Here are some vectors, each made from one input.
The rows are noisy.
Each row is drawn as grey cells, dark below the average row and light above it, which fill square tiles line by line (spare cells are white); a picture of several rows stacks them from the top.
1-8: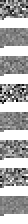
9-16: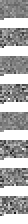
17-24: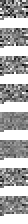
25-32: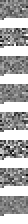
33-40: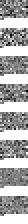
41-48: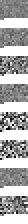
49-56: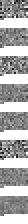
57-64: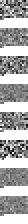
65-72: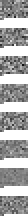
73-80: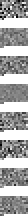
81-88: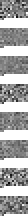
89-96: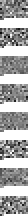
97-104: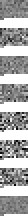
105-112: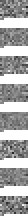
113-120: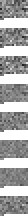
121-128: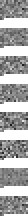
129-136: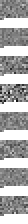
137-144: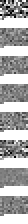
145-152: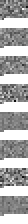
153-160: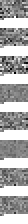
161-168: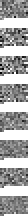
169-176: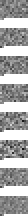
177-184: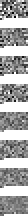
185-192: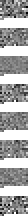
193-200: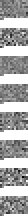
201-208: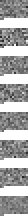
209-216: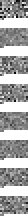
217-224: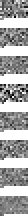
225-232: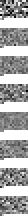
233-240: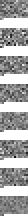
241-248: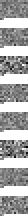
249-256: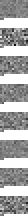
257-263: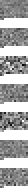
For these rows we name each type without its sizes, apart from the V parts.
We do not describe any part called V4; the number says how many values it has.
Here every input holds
a list of items, each a true/false value and a value of V4.
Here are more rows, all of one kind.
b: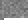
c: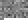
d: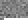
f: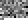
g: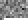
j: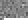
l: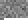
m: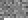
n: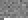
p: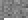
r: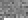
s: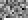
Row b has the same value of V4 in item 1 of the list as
f, l and s.
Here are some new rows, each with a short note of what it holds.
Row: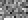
a list of one item
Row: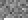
a list of one item
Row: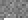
a list of one item
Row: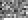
the empty list
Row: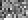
the empty list
